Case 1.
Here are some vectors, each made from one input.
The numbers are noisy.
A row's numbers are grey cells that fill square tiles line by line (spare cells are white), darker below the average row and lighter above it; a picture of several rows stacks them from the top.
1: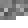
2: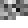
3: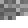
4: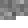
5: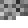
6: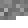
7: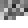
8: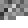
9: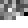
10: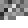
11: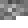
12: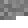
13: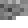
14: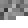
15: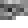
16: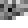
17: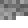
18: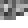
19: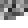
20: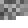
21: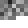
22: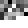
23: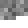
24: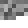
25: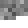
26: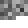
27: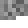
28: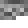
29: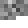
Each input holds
one of 4 labels.
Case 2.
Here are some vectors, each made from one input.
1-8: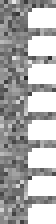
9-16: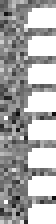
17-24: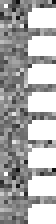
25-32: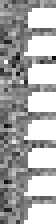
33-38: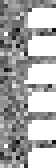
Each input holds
either a fixed value, or a node of a 7-node tree.
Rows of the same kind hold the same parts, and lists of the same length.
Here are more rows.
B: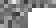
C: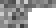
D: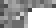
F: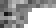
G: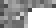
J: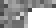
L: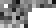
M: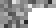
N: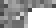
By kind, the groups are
B, C, D, F, G, J, M, N
L

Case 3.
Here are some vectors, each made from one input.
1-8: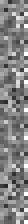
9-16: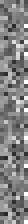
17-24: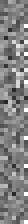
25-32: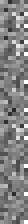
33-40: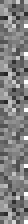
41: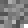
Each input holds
a point on a 5-point line.
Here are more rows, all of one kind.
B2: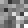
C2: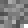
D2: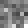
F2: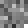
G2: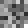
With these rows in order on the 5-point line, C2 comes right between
D2 and F2.
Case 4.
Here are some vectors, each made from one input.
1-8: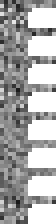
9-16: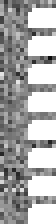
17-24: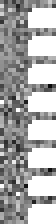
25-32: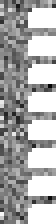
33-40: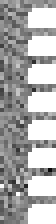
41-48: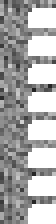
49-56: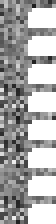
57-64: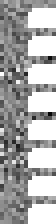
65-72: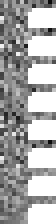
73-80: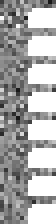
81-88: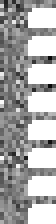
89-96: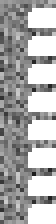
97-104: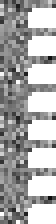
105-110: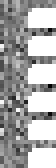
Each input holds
a point on an 11-point line.
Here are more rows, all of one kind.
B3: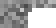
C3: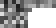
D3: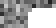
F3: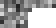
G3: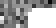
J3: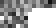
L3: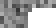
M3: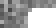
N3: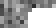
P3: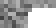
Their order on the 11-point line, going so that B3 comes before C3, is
J3, G3, D3, N3, M3, P3, B3, L3, F3, C3.
